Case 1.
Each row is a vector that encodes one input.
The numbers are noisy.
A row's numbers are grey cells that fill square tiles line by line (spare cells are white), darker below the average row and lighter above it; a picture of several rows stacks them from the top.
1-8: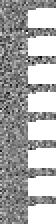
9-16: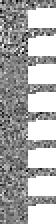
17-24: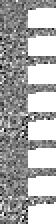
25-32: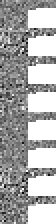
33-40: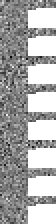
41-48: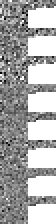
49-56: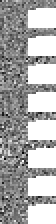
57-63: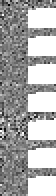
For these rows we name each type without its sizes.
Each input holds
a true/false value, together with either a point on a circle, or a fixed value.
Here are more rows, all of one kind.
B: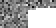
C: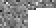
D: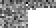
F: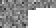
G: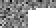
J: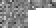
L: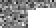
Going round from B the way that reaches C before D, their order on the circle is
B, F, J, L, C, D, G.
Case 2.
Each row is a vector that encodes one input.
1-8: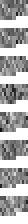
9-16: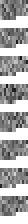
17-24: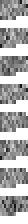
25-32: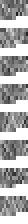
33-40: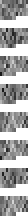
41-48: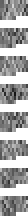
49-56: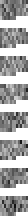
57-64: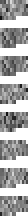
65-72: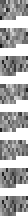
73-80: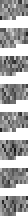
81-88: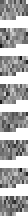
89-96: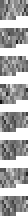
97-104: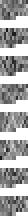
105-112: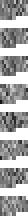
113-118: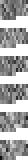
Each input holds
either a point on a 10-point circle, or a point on an 8-point line.
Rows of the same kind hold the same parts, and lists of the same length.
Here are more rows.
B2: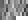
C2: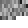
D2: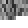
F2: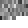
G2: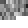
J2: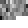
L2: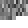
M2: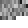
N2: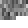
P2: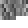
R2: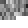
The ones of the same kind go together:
B2, C2, F2, G2, J2, M2, R2
D2, L2, N2, P2

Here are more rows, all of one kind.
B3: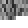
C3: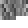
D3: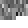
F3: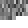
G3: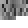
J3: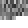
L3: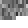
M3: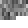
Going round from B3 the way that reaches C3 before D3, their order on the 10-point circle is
B3, G3, C3, M3, L3, D3, F3, J3.
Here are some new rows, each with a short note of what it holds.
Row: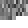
a point on a 10-point circle
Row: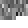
a point on a 10-point circle
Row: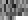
a point on a 10-point circle
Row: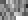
a point on an 8-point line
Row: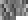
a point on a 10-point circle
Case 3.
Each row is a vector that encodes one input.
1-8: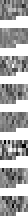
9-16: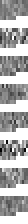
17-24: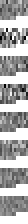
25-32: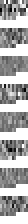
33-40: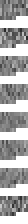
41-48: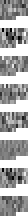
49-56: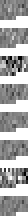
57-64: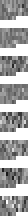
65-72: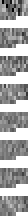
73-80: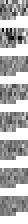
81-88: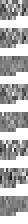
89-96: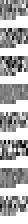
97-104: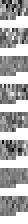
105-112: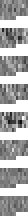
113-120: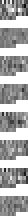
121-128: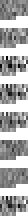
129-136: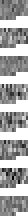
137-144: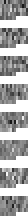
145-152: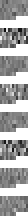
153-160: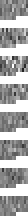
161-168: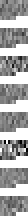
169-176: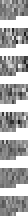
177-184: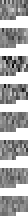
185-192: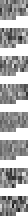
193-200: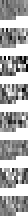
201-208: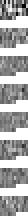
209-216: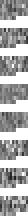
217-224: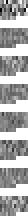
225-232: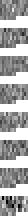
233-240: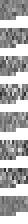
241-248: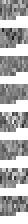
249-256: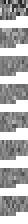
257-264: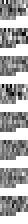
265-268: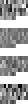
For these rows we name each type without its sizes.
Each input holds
a list of points on a line.
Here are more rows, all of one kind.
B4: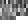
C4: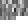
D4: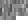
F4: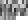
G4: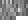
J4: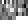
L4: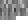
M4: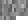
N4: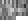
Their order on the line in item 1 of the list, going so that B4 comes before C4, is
N4, D4, M4, G4, B4, L4, C4, F4, J4.
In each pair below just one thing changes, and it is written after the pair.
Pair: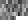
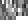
the place on the line in item 2 of the list
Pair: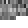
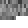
the place on the line in item 2 of the list
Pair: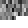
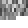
the place on the line in item 2 of the list
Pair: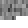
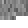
the place on the line in item 2 of the list
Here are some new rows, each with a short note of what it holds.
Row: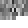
the empty list
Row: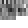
a list of one item
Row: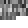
a list of one item
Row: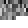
the empty list
